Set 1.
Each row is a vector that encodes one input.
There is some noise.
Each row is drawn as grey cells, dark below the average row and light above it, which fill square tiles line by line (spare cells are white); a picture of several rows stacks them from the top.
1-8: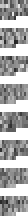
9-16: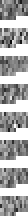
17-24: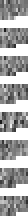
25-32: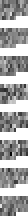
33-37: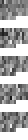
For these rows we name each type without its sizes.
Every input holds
three true/false values.
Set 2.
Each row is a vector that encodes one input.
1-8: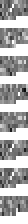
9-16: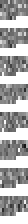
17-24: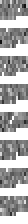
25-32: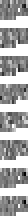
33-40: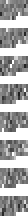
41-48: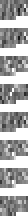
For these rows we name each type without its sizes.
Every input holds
a label.
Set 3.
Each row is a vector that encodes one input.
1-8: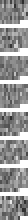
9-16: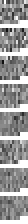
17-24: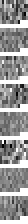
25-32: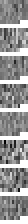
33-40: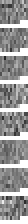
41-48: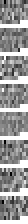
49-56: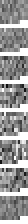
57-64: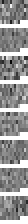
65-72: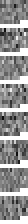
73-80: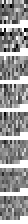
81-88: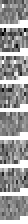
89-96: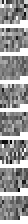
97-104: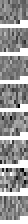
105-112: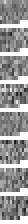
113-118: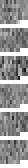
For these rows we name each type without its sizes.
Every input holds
a label.
